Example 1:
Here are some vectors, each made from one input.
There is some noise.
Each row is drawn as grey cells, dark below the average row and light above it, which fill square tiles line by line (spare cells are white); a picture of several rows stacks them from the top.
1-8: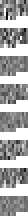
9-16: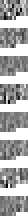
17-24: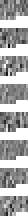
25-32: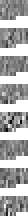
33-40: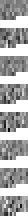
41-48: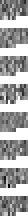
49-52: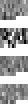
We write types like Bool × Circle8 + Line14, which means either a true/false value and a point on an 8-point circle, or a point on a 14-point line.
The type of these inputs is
Line4 + Line5.
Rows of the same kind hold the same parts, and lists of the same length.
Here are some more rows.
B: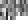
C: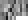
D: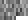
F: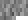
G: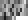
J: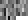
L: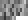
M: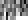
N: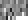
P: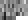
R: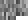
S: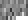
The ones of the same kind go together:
B, D, P, R
C, F, G, J, L, M, N, S

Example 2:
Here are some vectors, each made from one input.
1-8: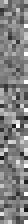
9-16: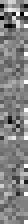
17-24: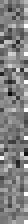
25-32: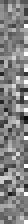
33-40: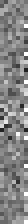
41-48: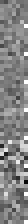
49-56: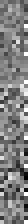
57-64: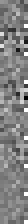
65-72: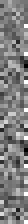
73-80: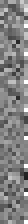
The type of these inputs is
Line6 × Line6 + Line7.
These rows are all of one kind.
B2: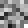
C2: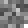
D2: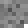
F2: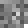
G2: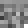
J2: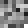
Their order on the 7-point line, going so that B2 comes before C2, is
B2, G2, J2, F2, D2, C2.
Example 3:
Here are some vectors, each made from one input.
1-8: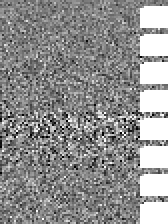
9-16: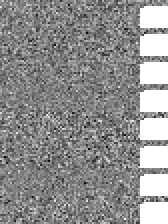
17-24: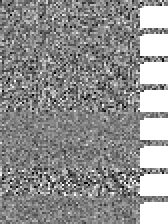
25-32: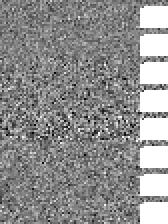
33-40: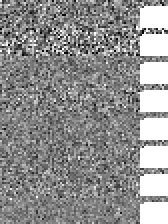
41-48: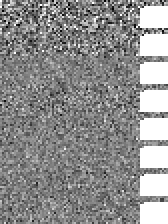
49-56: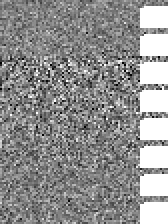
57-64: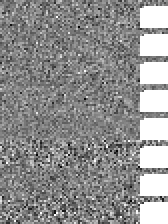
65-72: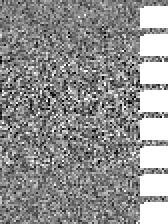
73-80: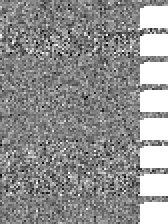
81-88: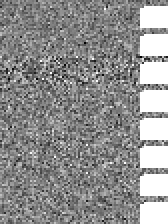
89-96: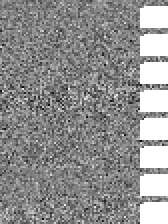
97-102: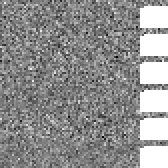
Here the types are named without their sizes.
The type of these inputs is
Bool × Bool × Bool × Line.
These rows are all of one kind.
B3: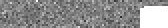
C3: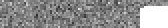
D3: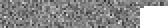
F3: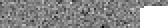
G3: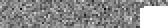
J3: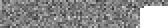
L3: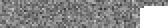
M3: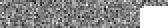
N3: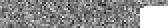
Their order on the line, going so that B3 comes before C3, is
M3, G3, B3, C3, L3, J3, F3, D3, N3.
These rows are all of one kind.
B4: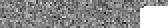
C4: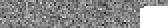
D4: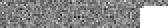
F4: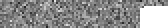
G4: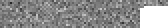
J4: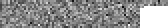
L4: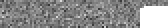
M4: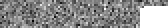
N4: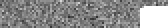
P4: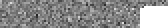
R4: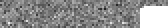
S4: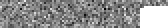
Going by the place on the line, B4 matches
C4, F4, G4 and J4.
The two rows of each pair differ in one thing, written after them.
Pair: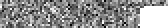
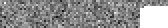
the place on the line
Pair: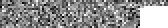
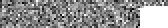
one of the three true/false values
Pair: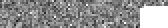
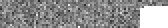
one of the three true/false values
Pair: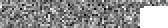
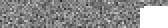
the place on the line
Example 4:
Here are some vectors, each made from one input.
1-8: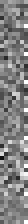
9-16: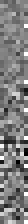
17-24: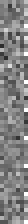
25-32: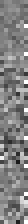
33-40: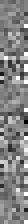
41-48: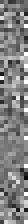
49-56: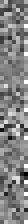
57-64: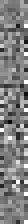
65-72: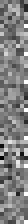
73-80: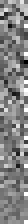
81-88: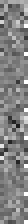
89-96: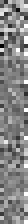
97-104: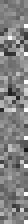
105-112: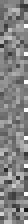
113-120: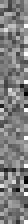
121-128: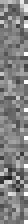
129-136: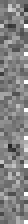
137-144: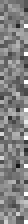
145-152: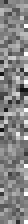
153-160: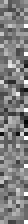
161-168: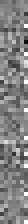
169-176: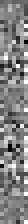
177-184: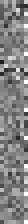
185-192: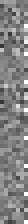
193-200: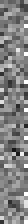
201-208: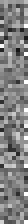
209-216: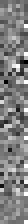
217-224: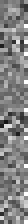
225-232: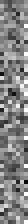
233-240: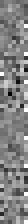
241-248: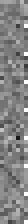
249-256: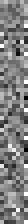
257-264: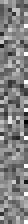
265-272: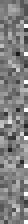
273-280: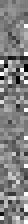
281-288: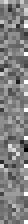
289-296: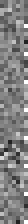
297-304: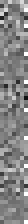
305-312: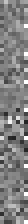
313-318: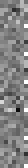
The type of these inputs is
Line8 + Line9.
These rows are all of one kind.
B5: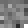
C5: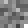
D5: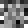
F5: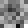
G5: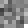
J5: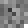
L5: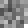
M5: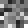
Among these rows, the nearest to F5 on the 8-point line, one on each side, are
B5 and C5.
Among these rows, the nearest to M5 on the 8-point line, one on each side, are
D5 and J5.
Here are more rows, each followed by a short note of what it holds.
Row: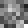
a point on a 9-point line
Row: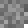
a point on an 8-point line
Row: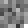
a point on an 8-point line
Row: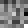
a point on a 9-point line
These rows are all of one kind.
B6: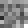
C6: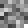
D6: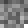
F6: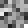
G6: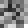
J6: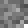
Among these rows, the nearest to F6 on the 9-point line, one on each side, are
B6 and J6.
